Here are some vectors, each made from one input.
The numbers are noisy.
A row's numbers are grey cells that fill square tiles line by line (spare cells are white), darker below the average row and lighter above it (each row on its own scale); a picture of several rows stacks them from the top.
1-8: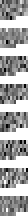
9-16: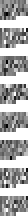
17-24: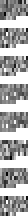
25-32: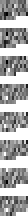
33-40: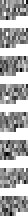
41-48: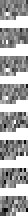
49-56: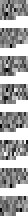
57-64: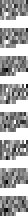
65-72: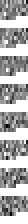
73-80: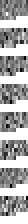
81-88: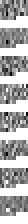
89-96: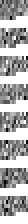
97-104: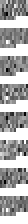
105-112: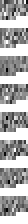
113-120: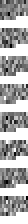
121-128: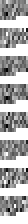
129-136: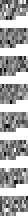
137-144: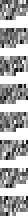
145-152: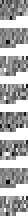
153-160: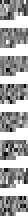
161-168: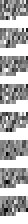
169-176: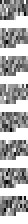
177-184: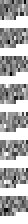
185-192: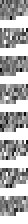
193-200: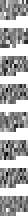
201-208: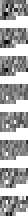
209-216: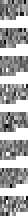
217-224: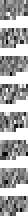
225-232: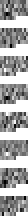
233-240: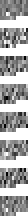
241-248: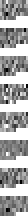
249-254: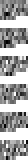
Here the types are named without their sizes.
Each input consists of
three true/false values, together with a list of points on a circle.
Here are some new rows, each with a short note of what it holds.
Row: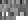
three true/false values, together with a list of three items
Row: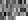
three true/false values, together with a list of three items
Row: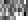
three true/false values, together with a list of two items
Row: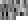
three true/false values, together with a list of two items
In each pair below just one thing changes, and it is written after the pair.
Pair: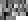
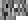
the place on the circle in item 1 of the list
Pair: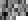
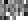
one of the three true/false values
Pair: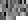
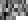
one of the three true/false values
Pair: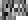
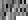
one of the three true/false values
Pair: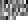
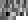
one of the three true/false values
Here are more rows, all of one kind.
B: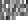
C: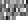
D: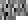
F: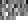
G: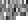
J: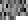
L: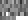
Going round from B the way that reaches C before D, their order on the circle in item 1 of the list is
B, C, G, D, J, F, L.
